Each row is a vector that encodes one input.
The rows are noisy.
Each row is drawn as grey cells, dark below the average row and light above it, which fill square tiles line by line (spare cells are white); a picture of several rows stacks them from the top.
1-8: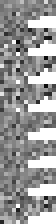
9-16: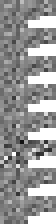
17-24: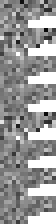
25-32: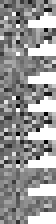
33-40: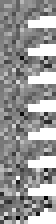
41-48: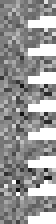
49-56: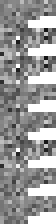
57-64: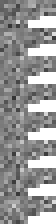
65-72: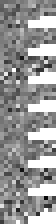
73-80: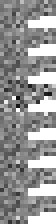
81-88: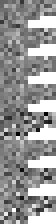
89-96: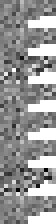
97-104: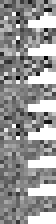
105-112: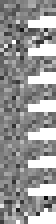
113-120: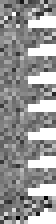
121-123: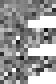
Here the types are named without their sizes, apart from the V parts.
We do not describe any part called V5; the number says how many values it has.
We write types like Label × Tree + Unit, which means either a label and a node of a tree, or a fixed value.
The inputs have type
Bool × List(V5) + Line.
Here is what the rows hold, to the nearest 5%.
About 35% of them hold a point on a line. The rest hold a true/false value, together with a list of values of V5.
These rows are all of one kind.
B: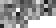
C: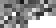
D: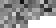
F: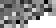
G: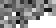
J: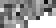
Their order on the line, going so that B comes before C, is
J, B, D, C, G, F.
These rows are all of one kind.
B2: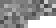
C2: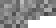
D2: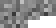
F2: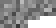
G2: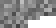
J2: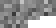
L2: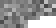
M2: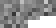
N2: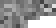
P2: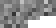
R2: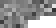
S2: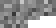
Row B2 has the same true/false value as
L2, N2 and R2.
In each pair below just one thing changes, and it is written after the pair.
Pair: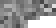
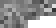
the value of V5 in item 2 of the list
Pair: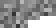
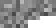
the value of V5 in item 1 of the list
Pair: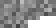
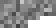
the value of V5 in item 1 of the list
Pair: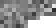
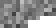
the true/false value
